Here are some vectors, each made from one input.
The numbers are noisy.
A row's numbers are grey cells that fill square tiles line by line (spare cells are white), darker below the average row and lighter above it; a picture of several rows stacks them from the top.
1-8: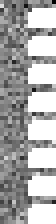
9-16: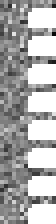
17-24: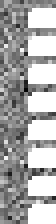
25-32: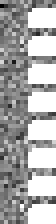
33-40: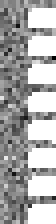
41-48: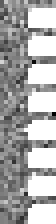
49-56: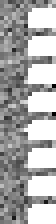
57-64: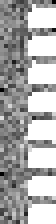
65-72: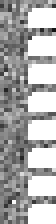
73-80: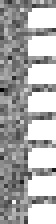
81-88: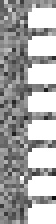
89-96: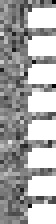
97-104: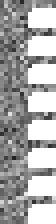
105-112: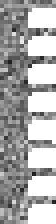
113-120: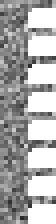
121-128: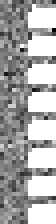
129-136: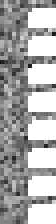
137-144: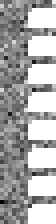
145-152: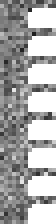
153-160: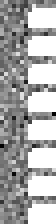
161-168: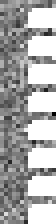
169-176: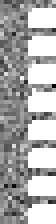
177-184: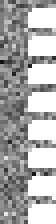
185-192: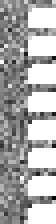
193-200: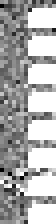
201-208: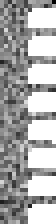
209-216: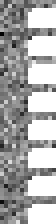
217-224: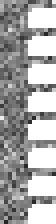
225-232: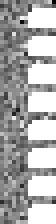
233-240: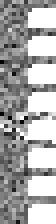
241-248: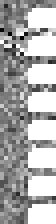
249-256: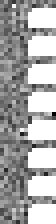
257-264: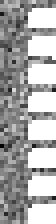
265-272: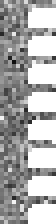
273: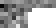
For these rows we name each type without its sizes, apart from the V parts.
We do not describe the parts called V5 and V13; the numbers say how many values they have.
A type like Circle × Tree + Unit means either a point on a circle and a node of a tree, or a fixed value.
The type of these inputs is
(Bool × Bool × Bool × Bool + V5) × (Circle + V13) + Unit.
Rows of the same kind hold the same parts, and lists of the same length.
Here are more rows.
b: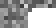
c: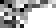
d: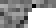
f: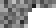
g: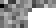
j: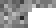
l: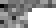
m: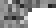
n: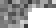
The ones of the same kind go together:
b, l, m
c
d, j
f, n
g

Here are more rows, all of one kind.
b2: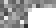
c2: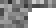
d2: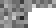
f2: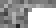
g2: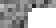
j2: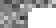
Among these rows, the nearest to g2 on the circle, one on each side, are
b2 and d2.
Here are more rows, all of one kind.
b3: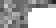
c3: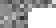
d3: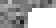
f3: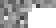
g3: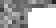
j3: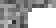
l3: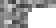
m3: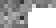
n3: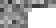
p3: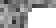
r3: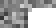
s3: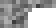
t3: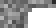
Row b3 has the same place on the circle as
g3, n3 and r3.
